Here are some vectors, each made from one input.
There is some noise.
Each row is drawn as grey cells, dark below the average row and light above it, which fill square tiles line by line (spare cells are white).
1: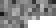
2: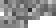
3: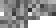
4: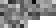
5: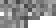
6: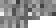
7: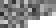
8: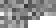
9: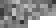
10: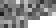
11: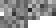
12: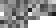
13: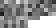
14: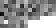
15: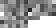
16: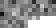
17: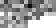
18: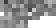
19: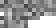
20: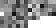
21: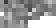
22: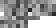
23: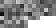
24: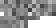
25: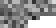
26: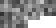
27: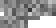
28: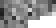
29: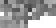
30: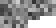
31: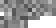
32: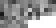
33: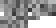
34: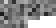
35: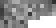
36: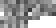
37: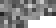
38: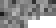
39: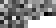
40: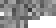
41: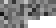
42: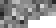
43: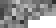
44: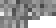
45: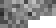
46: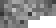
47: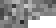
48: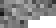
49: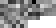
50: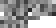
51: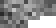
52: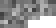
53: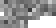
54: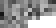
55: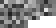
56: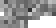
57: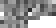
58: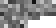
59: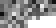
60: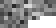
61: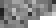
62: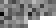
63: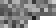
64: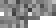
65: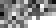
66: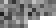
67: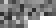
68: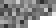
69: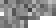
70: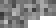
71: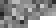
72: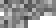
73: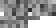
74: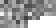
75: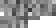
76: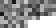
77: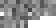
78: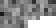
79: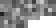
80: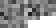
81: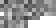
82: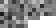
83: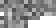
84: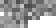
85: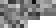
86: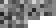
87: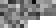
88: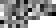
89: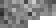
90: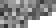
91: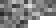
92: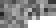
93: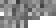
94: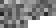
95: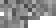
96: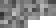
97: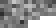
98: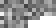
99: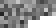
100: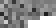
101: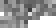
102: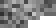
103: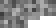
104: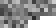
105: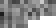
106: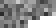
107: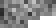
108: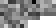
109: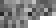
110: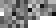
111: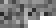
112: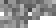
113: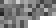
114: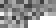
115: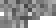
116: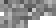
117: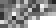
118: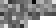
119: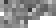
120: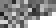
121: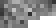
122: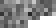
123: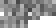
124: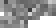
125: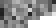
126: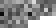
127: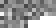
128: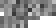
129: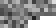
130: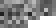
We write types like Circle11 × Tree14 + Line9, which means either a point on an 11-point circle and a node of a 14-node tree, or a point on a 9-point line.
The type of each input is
Bool × List2(Line5) + Line6 × Line6.
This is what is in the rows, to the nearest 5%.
About 40% of them hold a point on each of two 6-point lines. The rest hold a true/false value, together with a list of up to two points on a 5-point line.
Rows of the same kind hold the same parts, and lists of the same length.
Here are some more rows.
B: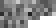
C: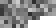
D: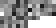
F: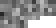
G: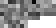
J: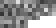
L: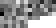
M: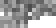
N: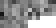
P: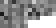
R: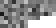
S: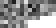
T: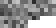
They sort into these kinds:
B, J, L, P, R, S
C, G, T
D, M
F, N

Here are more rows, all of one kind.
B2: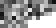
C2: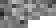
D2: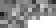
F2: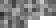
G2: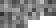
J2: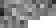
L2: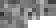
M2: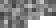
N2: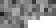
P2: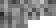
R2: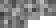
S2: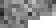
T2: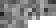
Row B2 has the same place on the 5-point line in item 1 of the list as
P2 and S2.
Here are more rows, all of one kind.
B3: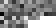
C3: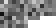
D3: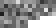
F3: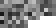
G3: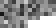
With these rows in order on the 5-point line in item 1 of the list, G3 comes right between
B3 and D3.
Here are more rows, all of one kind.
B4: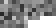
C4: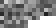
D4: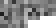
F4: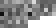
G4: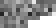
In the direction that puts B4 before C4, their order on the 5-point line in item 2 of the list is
F4, B4, C4, D4, G4.
